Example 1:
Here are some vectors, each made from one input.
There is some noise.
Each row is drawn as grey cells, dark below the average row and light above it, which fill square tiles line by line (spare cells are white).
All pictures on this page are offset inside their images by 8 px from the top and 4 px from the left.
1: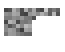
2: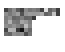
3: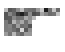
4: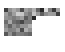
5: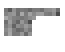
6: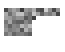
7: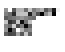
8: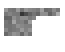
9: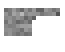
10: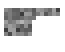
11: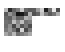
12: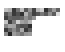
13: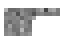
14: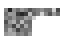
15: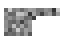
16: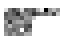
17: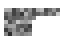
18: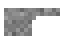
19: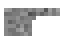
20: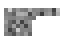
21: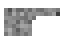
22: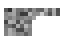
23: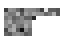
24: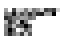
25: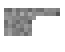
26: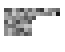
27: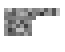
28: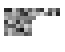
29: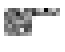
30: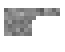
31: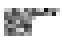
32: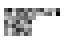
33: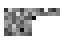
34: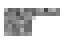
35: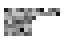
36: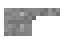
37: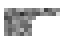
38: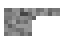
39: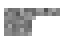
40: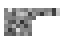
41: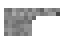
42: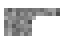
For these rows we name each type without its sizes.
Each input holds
a list of items, each a point on each of two lines.
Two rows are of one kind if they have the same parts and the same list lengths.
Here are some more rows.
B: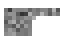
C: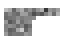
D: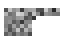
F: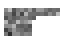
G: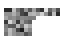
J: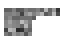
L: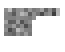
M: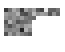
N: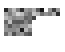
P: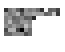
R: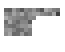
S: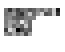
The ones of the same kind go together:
B, G, M
C, D, L, N, R
F, J, P, S

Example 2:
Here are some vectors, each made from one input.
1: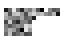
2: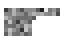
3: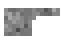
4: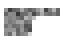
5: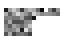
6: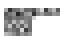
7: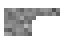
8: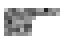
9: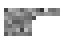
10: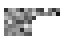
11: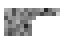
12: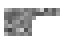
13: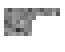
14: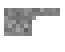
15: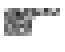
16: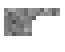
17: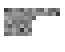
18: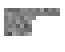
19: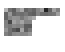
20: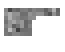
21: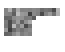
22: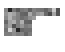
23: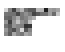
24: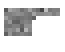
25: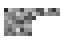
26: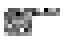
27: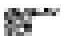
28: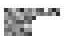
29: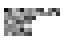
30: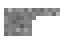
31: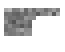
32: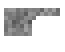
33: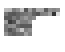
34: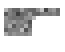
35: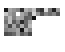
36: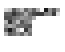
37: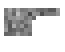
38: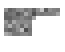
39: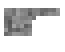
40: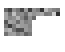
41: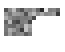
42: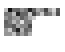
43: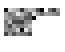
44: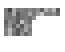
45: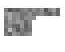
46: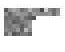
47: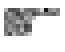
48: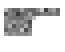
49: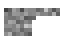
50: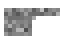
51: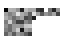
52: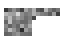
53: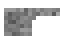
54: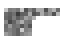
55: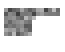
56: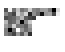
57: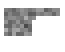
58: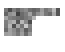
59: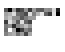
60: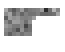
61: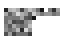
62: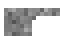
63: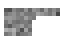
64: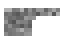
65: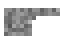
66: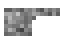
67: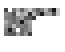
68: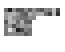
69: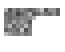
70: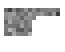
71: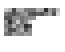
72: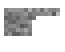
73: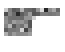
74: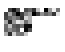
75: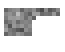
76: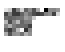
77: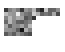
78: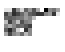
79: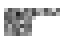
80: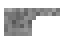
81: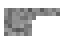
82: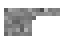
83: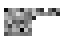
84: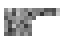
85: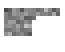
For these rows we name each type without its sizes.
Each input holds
either a point on a line, or three true/false values.
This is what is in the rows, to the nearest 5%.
About 45% of them hold a point on a line. The rest hold three true/false values.
